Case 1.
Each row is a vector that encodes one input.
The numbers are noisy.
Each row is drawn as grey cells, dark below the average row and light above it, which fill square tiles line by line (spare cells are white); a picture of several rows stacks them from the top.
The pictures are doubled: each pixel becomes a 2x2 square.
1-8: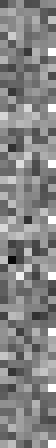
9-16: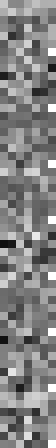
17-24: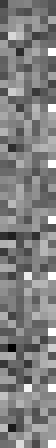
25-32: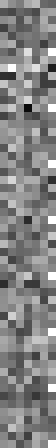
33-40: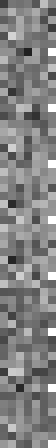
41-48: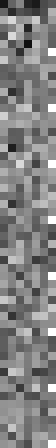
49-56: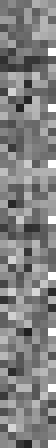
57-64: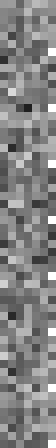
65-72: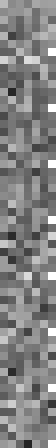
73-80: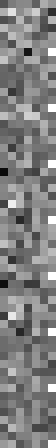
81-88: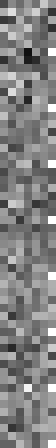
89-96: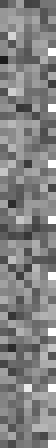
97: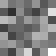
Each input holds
a point on a 6-point line and a true/false value.
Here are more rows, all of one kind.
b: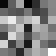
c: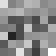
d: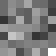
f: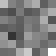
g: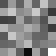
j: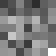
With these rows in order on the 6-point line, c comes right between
b and j.
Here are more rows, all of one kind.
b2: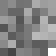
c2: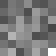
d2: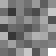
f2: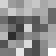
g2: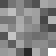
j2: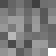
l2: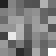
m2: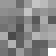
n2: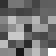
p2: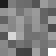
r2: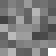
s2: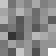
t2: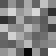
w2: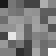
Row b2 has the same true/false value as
d2, f2, m2 and s2.
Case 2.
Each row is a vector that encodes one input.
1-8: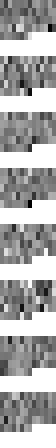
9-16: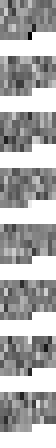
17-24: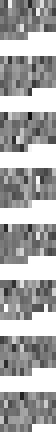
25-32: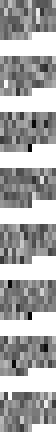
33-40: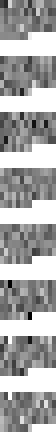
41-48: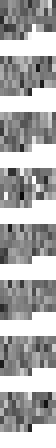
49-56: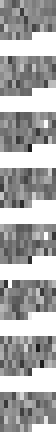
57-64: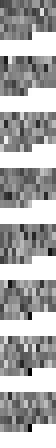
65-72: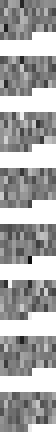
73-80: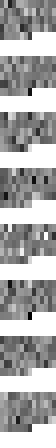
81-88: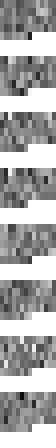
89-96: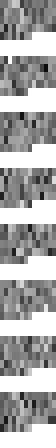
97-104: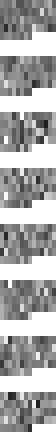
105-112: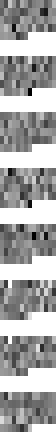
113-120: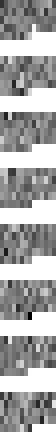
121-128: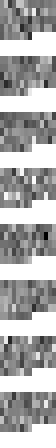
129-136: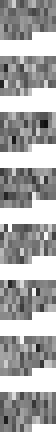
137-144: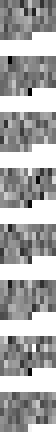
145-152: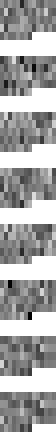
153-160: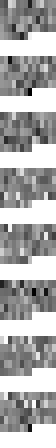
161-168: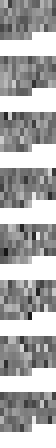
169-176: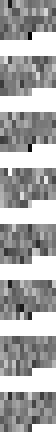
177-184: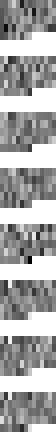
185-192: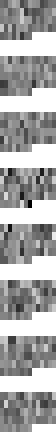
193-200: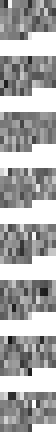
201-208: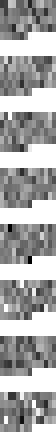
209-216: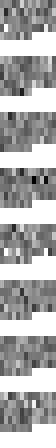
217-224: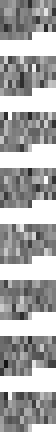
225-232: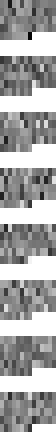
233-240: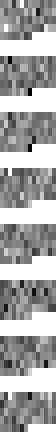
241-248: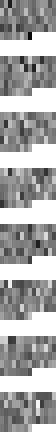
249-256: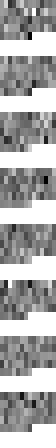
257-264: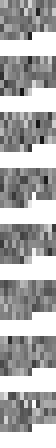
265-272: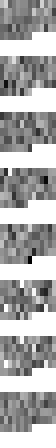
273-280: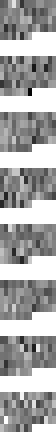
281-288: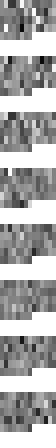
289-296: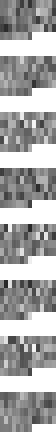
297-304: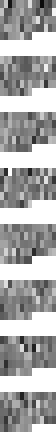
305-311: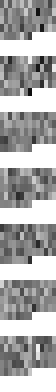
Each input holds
a point on a 4-point line and a point on a 6-point line, together with either a fixed value, or four true/false values.
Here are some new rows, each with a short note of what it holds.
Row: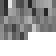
a point on a 4-point line, a point on a 6-point line and four true/false values
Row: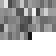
a point on a 4-point line, a point on a 6-point line and four true/false values
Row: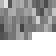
a point on a 4-point line, a point on a 6-point line and four true/false values
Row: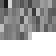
a point on a 4-point line, a point on a 6-point line and four true/false values
